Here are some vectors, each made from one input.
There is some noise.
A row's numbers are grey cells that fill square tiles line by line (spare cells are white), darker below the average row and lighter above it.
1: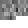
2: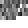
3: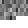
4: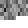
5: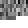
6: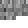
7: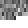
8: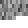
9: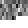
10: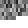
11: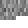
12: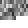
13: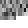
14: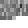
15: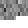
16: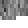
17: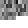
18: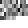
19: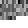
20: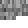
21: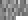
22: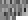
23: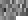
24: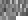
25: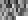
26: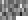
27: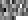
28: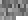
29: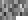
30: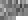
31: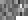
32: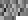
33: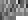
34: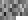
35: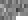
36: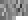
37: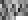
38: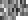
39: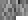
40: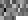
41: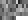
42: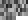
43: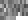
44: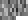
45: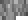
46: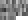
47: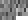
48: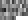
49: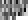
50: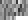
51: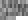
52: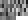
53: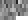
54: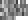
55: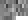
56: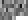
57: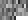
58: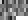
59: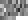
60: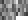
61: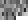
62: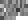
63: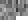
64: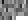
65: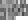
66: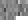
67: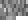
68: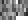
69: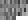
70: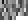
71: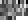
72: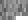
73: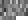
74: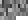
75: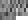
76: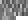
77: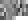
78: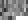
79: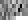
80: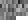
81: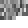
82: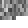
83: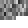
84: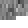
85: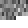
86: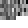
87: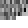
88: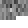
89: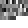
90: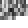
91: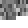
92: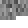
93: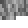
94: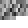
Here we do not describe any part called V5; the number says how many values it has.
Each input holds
either a point on a 6-point circle, one of 4 labels and a true/false value, or a value of V5.
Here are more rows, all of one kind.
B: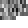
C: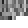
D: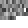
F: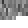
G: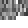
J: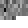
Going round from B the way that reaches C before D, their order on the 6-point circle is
B, C, D, J, G, F.
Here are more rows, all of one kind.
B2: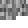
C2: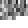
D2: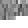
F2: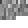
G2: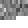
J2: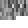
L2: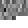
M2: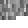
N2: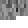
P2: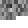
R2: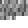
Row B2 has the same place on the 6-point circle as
L2 and R2.
